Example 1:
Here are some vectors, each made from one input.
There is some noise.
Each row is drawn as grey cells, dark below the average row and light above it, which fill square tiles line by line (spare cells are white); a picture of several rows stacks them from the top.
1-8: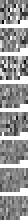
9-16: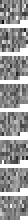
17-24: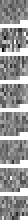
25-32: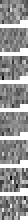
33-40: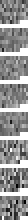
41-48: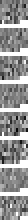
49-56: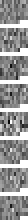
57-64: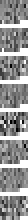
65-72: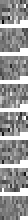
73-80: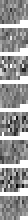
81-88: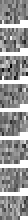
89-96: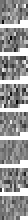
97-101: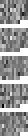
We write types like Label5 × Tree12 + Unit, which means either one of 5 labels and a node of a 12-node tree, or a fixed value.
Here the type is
Bool × Bool × Bool + Line11.
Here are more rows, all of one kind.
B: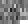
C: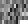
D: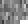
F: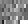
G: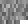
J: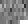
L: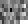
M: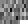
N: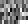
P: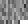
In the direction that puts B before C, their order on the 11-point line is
J, M, P, L, F, N, G, D, B, C.
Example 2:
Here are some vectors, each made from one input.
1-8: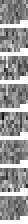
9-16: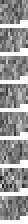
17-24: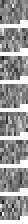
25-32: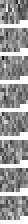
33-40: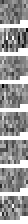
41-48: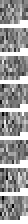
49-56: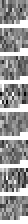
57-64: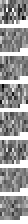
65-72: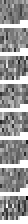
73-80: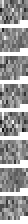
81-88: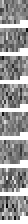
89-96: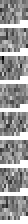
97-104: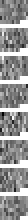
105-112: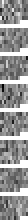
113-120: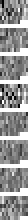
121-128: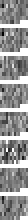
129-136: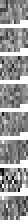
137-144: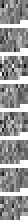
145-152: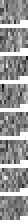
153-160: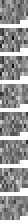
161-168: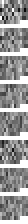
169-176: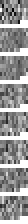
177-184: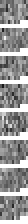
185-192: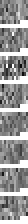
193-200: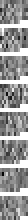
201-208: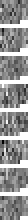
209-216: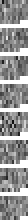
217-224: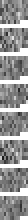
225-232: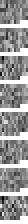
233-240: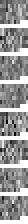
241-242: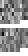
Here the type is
Bool × Bool × Bool + Label12.
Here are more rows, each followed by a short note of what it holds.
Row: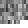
three true/false values
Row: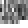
one of 12 labels
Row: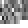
three true/false values
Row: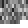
one of 12 labels
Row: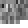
one of 12 labels
